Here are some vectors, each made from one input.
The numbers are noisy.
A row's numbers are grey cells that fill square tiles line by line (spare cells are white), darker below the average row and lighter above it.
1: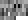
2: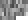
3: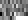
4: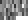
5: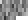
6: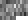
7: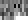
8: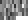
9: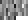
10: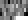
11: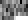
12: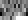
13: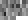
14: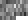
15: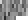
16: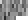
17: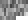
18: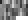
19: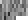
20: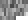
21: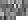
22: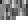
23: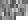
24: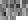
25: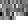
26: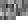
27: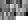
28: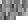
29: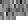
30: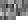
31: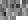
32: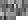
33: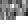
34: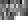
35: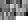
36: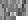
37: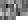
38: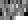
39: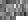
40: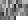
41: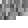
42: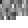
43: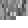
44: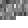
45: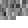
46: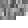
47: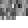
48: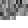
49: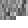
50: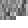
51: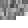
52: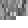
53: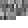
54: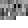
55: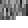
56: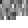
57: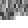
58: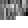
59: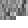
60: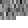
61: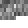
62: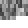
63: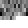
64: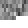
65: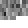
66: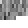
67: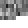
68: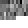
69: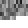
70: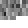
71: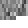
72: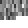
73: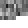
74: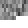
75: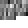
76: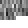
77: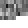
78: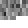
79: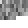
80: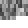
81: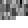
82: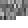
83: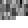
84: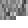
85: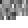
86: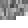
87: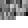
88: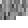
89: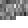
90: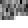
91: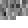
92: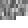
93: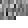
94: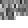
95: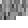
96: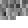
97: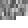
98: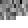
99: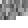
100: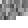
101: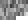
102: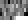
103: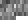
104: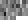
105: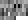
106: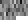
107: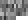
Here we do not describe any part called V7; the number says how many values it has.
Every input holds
one of 6 labels, together with either a point on a 4-point line, or a value of V7.
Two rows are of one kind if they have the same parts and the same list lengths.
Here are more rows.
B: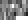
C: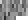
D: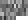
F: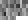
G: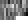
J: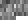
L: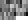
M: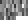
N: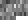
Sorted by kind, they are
B, G, L, M
C, D, F, J, N

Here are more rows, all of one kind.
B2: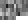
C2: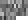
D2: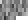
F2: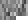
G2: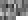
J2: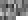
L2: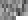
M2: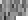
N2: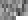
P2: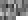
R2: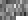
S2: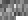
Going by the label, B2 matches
C2, G2, J2 and P2.
